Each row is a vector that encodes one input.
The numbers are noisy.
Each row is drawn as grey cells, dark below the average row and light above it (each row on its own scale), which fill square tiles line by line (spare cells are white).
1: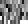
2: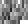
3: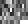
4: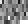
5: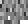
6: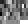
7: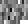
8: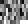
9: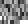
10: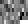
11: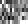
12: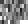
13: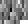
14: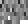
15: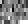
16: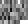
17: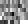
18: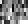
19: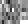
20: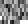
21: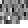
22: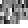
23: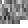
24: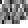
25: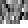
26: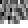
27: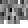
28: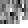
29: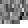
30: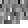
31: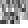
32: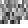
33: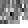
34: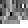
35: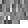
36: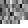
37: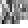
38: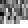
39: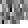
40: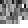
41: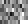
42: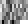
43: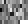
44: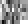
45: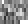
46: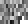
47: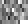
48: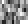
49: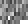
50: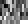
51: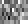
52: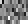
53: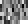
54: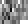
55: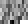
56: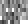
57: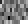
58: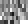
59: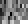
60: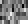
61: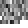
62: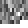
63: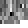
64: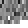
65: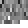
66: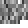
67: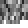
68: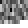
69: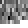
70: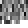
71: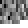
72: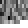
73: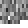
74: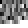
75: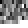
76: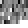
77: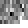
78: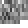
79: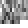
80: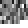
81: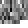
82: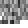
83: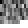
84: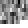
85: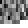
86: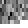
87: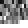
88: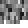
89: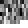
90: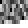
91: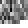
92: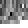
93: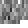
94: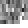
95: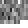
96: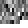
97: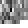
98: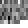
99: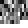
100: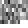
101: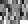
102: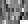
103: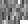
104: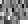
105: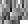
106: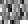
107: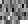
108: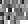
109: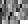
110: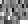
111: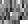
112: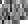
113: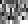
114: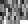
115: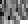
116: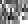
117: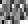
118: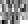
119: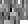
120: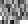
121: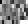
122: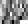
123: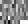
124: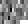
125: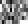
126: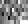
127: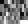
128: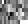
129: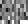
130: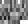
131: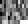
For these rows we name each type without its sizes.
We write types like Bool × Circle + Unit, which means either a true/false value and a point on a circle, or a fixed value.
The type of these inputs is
Bool × Bool × Bool × Label + Line.
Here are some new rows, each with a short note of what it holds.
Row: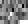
a point on a line
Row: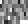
a point on a line
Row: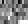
a point on a line
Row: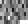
a point on a line
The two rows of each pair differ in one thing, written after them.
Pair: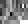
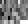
one of the three true/false values
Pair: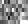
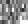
one of the three true/false values
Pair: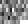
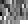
one of the three true/false values
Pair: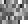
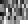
the label
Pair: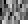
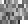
one of the three true/false values
